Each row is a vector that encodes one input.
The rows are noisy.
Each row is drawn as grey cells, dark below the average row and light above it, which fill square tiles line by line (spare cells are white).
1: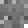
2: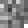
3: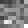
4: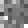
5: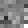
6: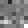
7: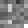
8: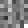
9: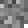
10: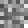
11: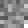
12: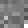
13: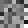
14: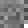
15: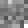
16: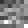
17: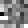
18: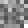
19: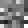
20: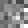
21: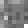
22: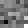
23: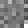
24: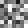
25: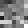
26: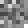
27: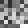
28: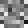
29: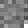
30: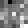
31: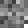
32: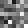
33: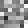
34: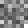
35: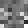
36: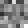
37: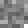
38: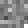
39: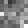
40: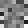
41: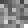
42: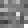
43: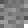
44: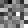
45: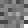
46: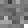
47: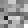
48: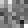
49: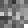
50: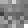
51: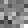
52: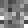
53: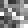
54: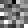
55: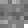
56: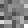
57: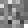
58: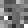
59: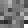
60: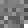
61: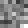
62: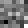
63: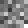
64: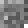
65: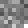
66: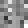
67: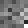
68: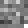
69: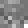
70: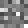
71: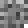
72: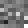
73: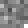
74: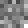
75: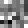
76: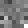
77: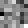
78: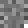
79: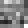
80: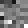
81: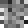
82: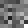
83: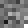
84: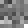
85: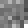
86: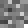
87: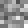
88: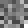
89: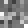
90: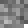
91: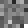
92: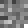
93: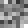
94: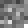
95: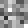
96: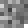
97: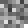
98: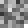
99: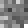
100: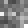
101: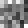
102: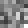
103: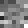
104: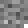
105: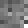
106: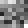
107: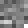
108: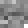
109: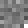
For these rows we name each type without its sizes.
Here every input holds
either a point on a circle, or a node of a tree, or three true/false values.
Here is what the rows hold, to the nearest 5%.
About 15% of them hold a point on a circle. About 35% of them hold a node of a tree. The rest hold three true/false values.
